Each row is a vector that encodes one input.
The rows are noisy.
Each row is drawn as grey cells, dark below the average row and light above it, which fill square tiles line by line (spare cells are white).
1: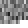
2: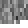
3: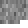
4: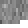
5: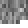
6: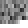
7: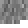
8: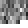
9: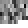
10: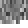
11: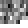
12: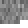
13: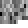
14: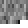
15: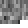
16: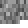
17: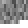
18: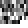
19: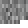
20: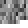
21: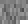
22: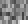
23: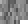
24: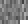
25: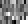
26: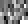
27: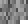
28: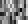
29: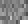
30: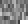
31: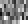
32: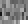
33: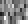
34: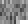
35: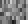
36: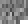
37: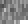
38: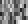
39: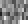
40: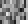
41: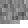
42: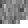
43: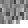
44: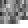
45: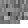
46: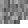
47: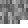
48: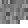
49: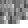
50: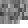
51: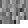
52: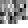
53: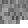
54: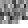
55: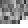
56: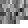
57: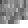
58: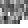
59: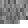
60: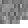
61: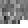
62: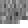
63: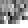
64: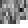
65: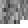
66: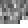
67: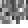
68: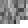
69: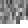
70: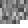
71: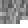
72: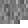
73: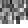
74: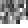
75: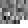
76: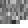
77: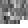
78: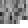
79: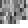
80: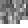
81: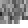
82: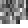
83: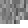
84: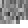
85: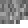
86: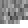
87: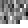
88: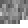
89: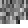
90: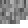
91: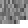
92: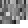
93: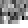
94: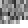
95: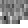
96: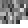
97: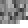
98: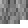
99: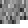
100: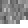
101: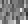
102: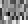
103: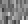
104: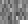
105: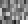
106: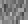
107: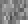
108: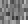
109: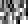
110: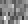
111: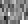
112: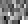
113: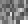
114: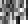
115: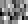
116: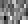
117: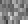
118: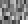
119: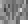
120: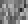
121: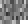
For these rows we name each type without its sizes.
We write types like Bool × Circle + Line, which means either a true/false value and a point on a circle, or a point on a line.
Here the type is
(Bool × Circle + Unit) × Line.
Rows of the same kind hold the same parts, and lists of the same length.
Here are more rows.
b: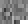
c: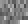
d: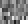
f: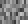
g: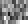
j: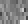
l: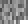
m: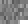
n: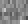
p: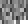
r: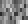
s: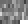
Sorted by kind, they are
b, c, d, f, g, j, m, n, p, r
l, s

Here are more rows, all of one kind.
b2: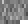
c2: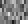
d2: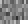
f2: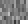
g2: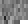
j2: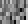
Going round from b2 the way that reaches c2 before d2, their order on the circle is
b2, c2, d2, j2, f2, g2.
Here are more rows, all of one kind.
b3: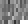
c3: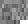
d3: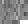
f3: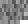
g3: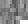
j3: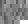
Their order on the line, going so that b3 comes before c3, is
d3, j3, g3, b3, f3, c3.
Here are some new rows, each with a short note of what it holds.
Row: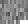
a point on a line
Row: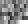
a point on a circle, a point on a line and a true/false value
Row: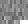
a point on a line
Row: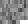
a point on a line
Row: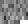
a point on a circle, a point on a line and a true/false value
